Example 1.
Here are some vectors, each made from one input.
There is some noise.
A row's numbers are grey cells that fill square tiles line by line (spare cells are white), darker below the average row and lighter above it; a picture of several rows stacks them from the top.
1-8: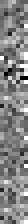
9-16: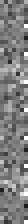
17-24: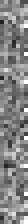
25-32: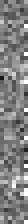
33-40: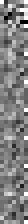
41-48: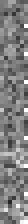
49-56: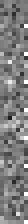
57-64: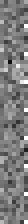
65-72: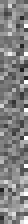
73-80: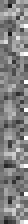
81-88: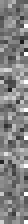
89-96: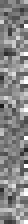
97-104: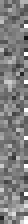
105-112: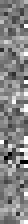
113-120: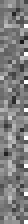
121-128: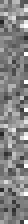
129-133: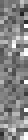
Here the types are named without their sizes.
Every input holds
a list of points on a line.
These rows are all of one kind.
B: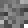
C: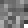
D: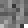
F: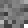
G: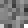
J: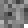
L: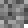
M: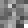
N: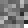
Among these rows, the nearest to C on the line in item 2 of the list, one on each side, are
B and N.
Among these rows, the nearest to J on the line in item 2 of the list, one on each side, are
D and L.
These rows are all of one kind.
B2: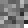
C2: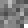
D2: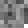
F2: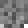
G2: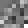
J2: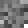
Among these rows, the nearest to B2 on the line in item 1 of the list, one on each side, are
G2 and J2.
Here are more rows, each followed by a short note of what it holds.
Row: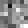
a list of one item
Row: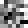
the empty list
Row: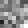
a list of one item
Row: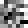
the empty list
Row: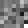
a list of two items
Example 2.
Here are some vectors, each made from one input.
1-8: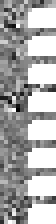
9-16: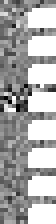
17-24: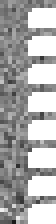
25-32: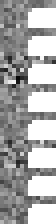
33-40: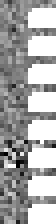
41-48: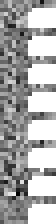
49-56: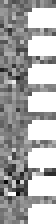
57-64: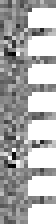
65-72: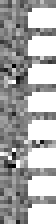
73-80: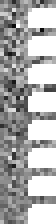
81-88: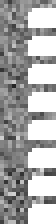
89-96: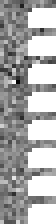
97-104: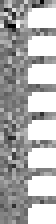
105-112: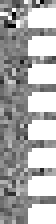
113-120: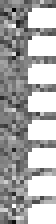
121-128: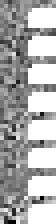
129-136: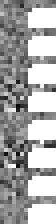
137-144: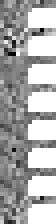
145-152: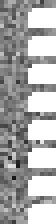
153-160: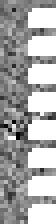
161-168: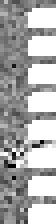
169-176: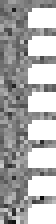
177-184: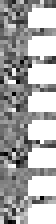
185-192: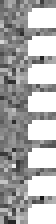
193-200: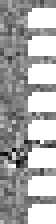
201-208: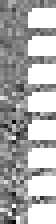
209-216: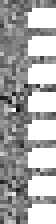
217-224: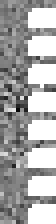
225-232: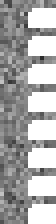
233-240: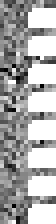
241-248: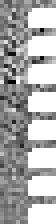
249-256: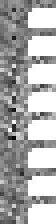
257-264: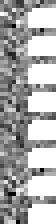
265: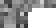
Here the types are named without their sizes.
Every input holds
either a point on a line, or three true/false values.
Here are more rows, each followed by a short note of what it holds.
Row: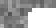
a point on a line
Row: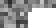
three true/false values
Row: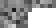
a point on a line
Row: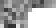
a point on a line
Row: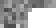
a point on a line
